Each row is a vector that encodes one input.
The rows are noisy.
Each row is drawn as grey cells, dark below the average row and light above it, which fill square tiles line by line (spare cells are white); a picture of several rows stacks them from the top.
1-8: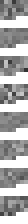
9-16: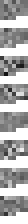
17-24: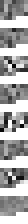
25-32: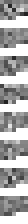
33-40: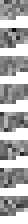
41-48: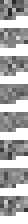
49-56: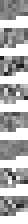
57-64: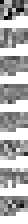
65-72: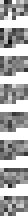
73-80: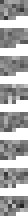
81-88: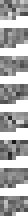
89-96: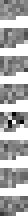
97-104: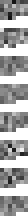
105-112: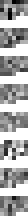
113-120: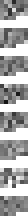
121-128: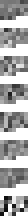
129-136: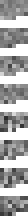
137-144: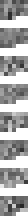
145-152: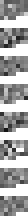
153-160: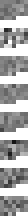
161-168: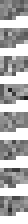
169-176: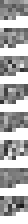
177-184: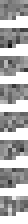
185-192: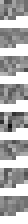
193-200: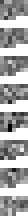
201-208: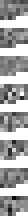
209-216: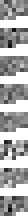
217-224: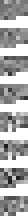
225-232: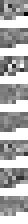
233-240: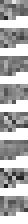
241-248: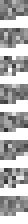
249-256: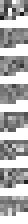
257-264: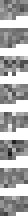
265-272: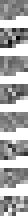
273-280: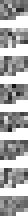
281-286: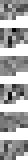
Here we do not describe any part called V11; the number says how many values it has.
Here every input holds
either a point on a 16-point circle, or a true/false value and a value of V11.
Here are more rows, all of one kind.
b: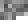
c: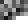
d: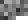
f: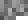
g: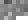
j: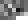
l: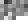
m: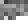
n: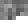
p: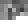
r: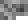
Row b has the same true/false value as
c and f.
